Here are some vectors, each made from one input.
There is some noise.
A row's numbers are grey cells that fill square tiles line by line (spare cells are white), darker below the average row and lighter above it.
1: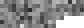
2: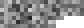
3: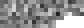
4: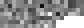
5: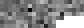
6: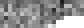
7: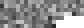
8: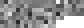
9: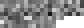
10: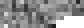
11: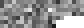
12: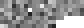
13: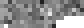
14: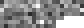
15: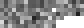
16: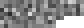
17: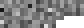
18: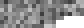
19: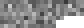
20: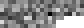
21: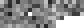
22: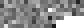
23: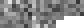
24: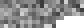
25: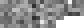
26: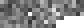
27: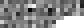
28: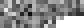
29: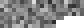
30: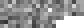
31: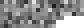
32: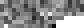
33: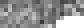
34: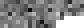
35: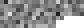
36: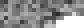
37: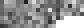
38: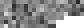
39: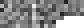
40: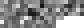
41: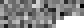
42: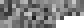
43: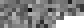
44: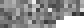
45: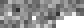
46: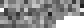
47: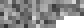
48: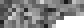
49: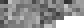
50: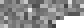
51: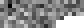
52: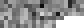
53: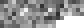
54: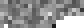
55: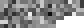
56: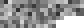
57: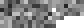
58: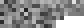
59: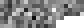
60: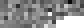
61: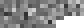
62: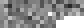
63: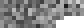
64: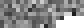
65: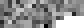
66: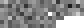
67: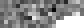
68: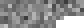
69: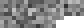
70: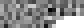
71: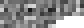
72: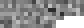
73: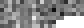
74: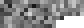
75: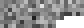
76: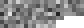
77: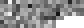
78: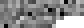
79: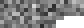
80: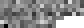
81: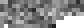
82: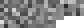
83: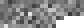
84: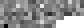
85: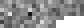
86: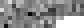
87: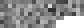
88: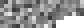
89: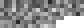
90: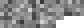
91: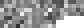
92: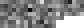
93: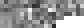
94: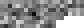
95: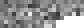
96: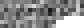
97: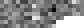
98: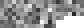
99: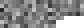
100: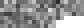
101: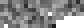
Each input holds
one of 5 labels and a node of a 13-node tree.
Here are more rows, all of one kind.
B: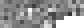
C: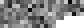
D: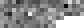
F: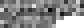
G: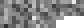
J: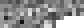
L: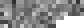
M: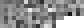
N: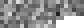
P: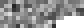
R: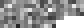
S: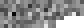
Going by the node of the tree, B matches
J, M, P and R.
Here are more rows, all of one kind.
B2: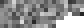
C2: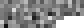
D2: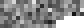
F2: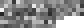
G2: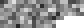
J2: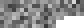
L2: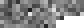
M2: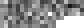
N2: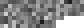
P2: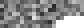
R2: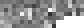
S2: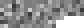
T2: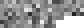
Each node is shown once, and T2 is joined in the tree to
C2 and S2.
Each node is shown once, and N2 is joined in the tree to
L2 and S2.
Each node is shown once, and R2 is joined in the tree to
G2 and S2.
